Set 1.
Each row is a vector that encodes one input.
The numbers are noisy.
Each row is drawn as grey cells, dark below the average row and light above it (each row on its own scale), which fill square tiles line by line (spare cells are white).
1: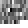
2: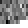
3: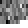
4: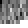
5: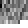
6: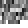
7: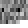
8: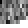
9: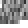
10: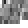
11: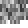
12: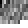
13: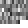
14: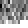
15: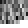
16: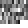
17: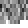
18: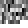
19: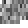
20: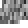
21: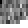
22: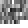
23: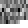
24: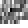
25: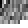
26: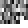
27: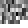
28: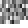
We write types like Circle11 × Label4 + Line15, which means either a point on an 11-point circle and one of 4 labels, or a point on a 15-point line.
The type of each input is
Line5.
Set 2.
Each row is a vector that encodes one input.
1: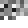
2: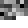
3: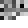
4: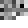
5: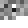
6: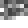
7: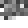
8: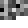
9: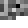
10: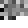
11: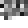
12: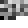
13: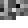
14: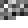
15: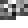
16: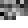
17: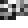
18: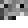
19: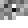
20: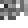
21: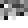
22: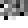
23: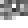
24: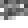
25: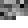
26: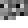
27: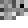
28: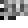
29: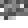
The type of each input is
Label6.
